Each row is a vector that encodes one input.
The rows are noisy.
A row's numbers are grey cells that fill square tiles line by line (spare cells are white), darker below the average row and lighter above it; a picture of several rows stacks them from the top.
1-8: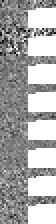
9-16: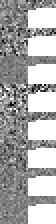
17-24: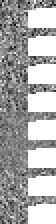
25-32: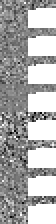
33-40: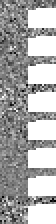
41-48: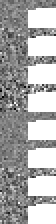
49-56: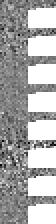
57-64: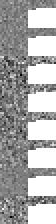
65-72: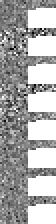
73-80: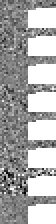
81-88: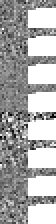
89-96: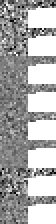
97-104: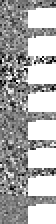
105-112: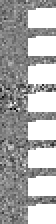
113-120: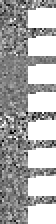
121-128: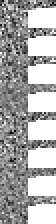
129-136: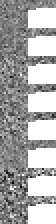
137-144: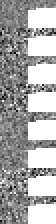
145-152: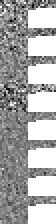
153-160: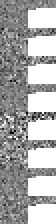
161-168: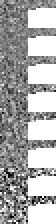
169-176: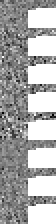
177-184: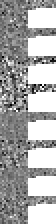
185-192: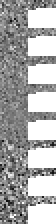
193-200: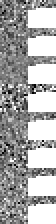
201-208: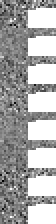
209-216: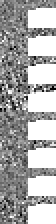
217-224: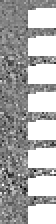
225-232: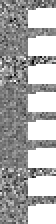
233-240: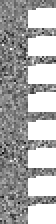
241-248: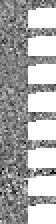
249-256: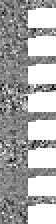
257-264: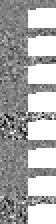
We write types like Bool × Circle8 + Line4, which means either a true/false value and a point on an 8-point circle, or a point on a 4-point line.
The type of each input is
Tree16 + Unit.
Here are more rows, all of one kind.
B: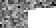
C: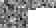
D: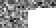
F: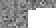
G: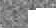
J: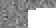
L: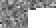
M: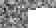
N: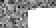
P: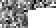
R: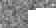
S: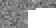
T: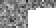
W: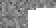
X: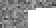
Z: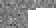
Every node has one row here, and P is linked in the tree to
N.
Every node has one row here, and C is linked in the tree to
D and S.
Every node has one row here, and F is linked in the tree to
J and M.
